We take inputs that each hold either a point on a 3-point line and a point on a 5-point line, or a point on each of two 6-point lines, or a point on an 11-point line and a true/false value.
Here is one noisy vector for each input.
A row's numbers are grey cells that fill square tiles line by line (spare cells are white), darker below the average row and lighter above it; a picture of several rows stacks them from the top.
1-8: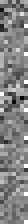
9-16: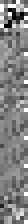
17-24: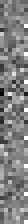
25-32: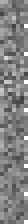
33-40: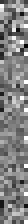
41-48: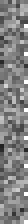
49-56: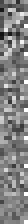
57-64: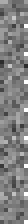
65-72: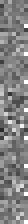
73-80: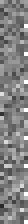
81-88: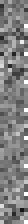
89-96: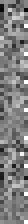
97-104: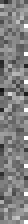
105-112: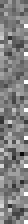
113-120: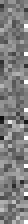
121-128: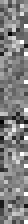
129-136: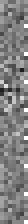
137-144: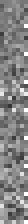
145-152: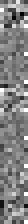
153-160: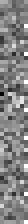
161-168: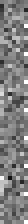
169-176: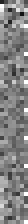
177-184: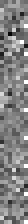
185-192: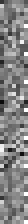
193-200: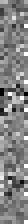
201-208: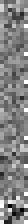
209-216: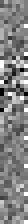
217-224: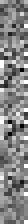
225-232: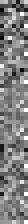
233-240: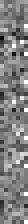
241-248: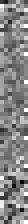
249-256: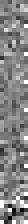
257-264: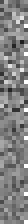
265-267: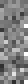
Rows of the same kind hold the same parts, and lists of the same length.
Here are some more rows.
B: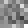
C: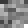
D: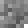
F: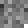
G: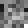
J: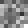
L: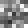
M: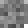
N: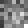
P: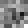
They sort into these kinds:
B, L
C, J, N
D, F, G, M, P

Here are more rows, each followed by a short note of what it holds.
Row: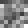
a point on each of two 6-point lines
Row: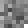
a point on an 11-point line and a true/false value
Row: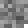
a point on an 11-point line and a true/false value
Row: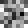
a point on each of two 6-point lines
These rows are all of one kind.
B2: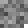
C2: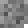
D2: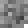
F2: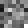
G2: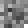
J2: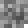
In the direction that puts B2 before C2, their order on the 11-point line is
J2, F2, B2, D2, C2, G2.
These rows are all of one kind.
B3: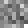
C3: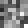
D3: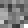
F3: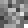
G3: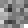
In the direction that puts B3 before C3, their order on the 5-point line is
D3, G3, B3, F3, C3.
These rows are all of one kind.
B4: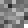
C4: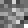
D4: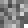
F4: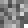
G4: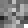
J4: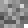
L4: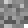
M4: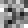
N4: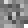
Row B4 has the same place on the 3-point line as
C4 and M4.
